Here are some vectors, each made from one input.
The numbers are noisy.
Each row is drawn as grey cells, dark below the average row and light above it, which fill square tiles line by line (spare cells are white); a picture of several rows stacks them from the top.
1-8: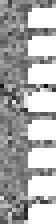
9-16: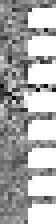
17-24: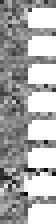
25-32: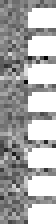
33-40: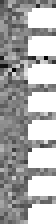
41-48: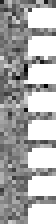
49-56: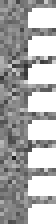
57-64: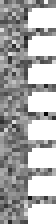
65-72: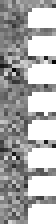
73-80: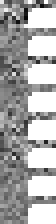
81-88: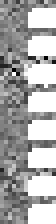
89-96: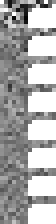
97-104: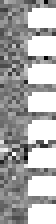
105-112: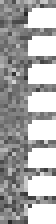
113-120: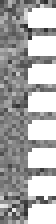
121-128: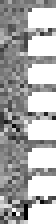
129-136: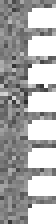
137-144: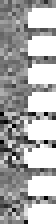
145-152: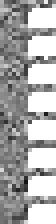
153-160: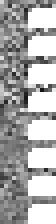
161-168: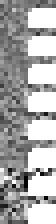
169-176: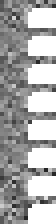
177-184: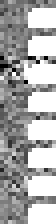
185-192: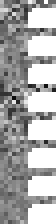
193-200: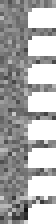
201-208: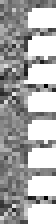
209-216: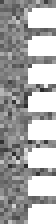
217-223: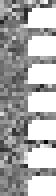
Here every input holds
a point on a 10-point line, together with either a point on an 8-point circle, or a point on a 10-point line.
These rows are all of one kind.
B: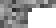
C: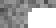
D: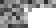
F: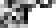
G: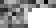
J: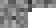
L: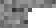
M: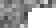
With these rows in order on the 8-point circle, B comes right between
J and L.
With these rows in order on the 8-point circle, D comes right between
F and J.
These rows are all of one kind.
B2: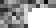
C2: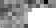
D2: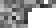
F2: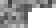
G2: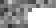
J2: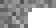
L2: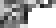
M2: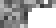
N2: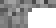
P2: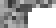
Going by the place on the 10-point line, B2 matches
D2, J2 and M2.
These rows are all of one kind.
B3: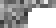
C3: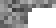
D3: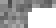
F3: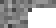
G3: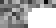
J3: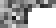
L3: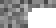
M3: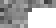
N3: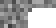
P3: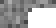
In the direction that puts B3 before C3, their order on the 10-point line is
M3, D3, J3, G3, L3, B3, P3, F3, N3, C3.
